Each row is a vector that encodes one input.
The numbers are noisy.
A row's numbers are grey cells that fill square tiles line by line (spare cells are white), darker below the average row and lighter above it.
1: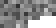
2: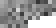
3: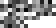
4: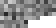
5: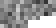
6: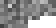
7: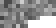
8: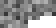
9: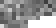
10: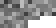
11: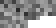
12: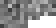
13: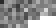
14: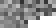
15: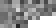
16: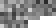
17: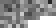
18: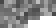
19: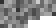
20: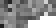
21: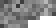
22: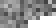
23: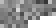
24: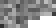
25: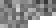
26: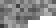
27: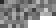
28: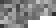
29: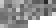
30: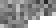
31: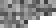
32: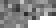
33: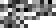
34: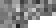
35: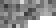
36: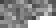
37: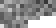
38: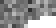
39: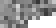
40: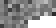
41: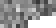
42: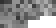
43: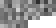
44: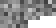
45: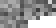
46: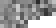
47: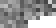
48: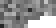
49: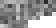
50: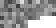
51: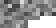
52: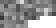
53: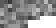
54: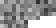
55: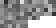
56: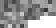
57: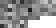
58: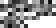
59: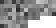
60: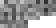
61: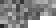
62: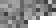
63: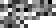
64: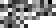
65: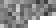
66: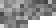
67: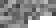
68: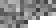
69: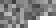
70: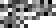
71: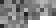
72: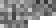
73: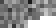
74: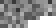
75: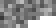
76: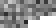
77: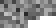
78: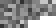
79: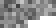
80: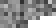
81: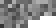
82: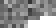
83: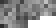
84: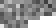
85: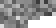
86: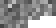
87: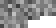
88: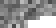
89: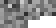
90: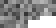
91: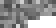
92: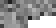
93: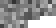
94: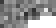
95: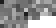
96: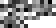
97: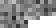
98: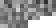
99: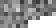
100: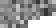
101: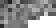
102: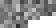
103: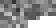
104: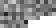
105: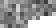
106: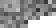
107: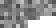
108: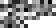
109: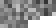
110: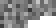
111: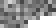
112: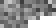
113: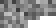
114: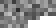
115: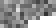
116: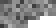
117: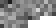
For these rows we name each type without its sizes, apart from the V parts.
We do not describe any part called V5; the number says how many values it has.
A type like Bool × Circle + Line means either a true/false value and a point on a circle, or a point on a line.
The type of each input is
List(Line × V5).
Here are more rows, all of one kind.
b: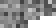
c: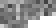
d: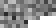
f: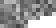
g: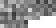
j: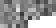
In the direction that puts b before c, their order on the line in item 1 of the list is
b, d, f, j, c, g.
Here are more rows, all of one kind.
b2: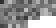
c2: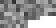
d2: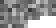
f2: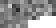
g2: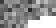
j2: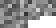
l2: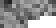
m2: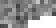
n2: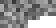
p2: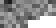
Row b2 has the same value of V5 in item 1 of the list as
d2 and g2.
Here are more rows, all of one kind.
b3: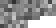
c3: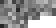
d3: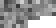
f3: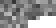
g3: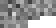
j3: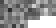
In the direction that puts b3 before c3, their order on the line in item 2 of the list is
g3, j3, d3, f3, b3, c3.
